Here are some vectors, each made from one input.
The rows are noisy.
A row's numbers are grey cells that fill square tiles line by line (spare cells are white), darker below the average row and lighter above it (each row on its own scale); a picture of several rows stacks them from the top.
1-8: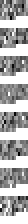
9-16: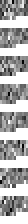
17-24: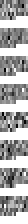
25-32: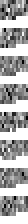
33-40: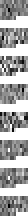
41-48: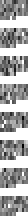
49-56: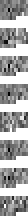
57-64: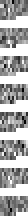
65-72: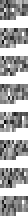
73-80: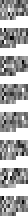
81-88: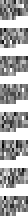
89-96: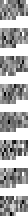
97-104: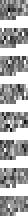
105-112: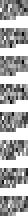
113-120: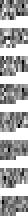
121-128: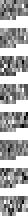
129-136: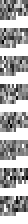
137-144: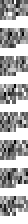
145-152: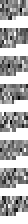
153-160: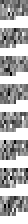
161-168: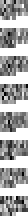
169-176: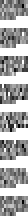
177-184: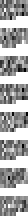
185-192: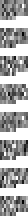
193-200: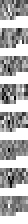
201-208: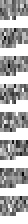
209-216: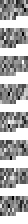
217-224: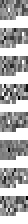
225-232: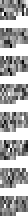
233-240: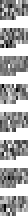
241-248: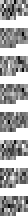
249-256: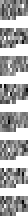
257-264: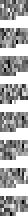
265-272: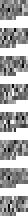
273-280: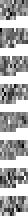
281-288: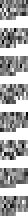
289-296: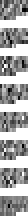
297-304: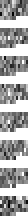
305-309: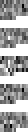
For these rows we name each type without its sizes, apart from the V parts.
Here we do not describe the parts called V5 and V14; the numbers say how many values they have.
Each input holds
four true/false values, a value of V5 and a value of V14, together with either a fixed value, or a node of a tree.
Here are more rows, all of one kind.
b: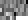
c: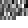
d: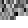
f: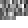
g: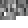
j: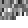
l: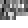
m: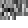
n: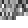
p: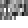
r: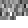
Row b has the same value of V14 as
d and n.
